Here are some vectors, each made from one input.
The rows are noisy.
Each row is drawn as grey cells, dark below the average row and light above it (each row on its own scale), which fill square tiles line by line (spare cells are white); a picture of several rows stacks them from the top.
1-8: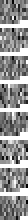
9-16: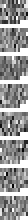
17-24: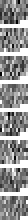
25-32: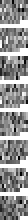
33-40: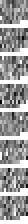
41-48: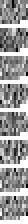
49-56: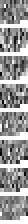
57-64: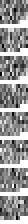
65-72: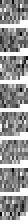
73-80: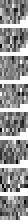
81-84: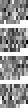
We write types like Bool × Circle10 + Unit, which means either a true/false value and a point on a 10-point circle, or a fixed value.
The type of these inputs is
Bool × Bool × Bool + Label6.
